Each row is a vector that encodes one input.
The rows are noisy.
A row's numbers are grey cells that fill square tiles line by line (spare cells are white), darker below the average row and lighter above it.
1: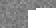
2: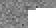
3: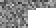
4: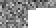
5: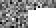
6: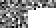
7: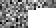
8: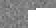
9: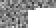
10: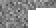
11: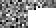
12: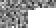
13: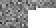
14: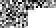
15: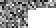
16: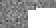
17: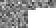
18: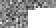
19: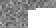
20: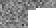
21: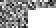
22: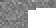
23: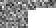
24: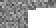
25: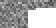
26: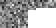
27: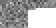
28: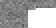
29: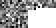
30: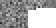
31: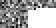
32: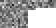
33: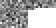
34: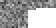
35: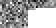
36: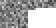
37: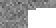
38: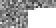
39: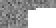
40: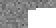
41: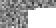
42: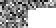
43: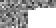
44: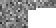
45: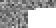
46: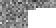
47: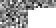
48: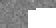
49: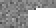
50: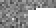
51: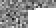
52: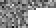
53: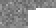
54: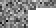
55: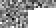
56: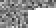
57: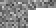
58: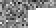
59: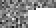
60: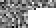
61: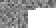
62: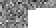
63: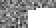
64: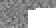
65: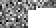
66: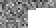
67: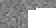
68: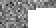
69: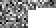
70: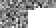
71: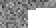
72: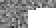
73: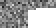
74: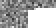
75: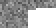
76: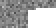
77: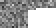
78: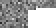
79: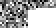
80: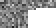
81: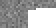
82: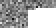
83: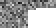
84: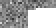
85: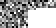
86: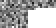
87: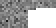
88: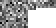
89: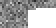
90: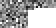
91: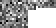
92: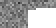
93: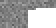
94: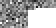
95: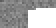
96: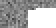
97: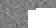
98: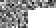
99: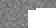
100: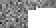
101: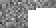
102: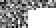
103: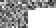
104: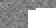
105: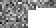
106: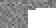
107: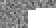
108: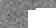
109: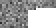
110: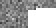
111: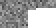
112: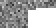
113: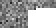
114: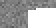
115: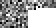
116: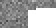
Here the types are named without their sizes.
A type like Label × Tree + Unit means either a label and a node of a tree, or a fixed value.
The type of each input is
Bool × Tree + Unit.
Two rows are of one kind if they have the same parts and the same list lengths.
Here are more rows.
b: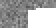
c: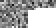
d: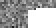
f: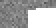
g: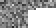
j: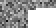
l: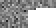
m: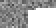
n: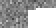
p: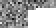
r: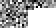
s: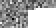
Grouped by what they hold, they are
b, c, d, f, g, m, n, r, s
j, l, p

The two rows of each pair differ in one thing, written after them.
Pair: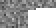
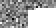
the node of the tree
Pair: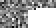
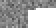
the node of the tree
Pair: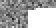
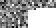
the true/false value
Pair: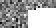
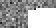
the node of the tree
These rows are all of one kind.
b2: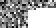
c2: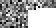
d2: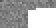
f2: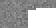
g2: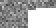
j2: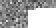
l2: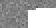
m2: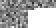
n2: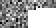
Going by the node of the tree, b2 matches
c2 and j2.
